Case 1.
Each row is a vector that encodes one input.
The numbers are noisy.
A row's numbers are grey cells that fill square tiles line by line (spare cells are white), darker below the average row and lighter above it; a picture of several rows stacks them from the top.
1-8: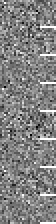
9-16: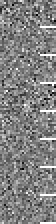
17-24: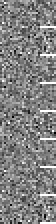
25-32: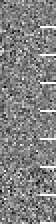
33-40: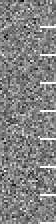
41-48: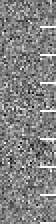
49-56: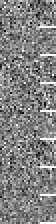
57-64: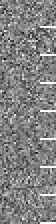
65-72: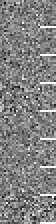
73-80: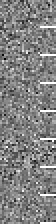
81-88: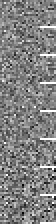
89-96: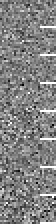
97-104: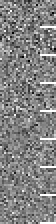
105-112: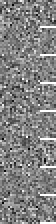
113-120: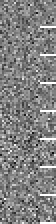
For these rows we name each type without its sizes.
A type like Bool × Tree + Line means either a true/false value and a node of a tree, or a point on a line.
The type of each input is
List(Line) + Tree.
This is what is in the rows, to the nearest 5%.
About 35% of them hold a node of a tree. The rest are lists of points on a line.
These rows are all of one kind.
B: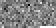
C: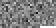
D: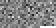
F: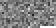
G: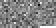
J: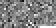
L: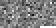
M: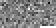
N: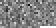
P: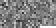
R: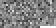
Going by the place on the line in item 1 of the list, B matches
F and M.
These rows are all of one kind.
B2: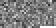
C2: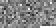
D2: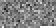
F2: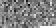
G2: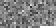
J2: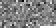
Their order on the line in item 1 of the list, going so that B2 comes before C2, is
J2, F2, B2, G2, D2, C2.
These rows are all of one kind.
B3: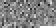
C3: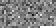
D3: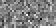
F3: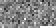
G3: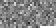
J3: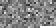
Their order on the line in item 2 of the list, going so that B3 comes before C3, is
F3, B3, G3, J3, C3, D3.
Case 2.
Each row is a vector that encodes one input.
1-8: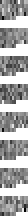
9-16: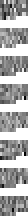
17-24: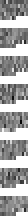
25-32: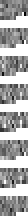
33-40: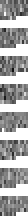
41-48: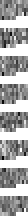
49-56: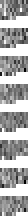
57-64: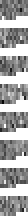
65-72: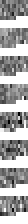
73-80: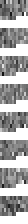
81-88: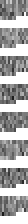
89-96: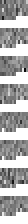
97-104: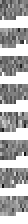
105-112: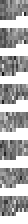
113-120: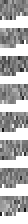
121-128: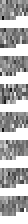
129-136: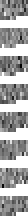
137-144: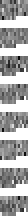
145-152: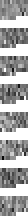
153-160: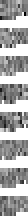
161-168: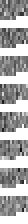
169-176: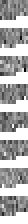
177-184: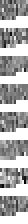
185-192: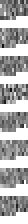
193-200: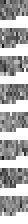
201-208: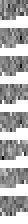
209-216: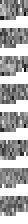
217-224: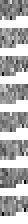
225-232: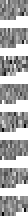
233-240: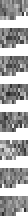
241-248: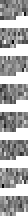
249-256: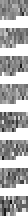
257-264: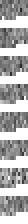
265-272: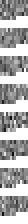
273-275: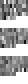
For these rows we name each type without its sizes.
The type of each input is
List(Circle).
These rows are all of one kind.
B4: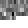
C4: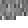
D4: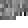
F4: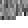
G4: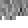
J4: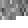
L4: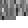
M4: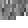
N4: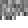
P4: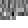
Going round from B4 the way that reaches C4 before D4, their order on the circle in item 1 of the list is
B4, P4, M4, J4, G4, N4, C4, D4, F4, L4.
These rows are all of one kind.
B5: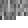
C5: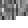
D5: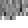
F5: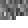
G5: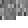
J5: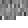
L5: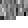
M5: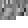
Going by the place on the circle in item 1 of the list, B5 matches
G5 and J5.
